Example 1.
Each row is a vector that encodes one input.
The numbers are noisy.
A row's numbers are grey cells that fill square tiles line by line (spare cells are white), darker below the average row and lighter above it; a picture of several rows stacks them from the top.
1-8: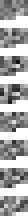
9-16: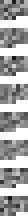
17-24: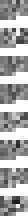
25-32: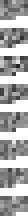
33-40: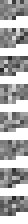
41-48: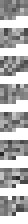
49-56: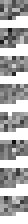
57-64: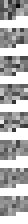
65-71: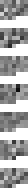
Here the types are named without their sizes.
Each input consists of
three true/false values.
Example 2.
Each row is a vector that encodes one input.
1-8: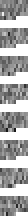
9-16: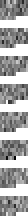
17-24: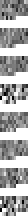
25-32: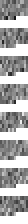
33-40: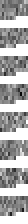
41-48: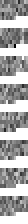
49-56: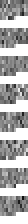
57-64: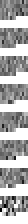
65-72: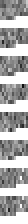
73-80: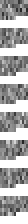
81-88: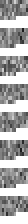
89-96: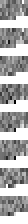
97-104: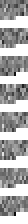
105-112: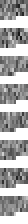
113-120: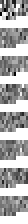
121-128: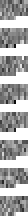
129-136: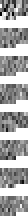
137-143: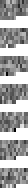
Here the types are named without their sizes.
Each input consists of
either a fixed value, or three true/false values.
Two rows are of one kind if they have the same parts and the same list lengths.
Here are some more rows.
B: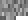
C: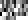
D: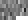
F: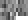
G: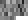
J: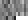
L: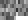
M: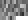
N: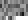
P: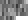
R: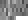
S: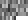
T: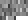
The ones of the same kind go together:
B, D, F, G, J, L, M, N, P, R, S, T
C

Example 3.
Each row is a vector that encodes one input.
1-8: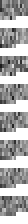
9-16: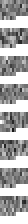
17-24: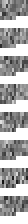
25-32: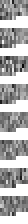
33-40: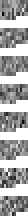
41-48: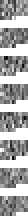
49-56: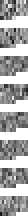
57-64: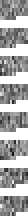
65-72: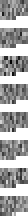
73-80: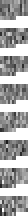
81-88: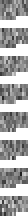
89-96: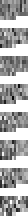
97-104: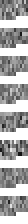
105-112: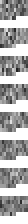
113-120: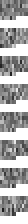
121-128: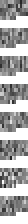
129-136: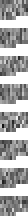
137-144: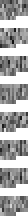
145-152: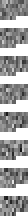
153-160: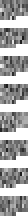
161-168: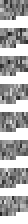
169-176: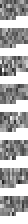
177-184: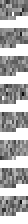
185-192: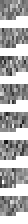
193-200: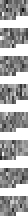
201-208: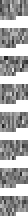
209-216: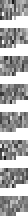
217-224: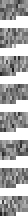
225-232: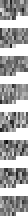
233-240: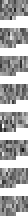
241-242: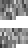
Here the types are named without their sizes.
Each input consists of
a point on a line.
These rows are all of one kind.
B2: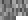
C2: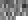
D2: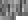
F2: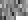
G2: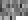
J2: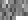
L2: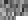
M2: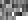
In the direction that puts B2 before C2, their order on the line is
F2, J2, G2, D2, B2, C2, L2, M2.
